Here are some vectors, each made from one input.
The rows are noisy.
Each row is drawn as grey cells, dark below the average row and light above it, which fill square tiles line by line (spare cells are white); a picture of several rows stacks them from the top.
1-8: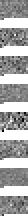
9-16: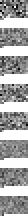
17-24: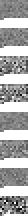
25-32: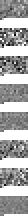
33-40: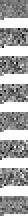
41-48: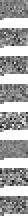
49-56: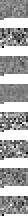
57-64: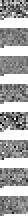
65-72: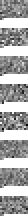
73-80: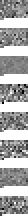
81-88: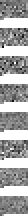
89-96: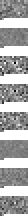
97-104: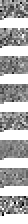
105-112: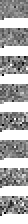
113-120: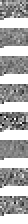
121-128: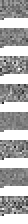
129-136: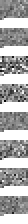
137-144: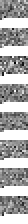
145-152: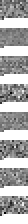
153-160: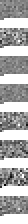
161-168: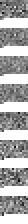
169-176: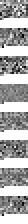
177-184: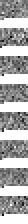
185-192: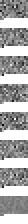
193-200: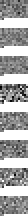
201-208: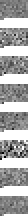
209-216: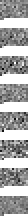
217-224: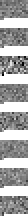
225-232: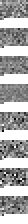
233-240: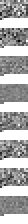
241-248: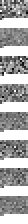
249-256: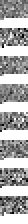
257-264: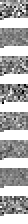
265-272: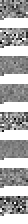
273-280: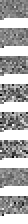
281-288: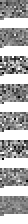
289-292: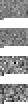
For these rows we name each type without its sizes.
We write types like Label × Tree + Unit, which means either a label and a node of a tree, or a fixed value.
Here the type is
Bool × Bool × Bool × Bool × (Circle + Unit) + Line.
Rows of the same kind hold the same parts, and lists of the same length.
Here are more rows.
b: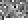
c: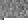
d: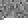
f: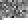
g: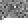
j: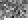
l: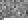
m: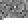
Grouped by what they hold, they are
b, d, l, m
c, g
f, j

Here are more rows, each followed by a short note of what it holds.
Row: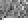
four true/false values
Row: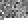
a point on a line
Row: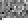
four true/false values
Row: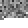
a point on a circle and four true/false values
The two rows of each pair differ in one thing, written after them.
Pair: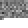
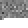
one of the four true/false values
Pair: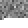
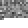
the place on the circle
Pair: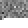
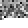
one of the four true/false values
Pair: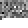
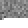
one of the four true/false values
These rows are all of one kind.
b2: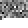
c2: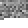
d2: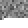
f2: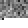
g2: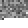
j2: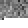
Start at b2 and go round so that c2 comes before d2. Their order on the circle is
b2, g2, c2, j2, d2, f2.
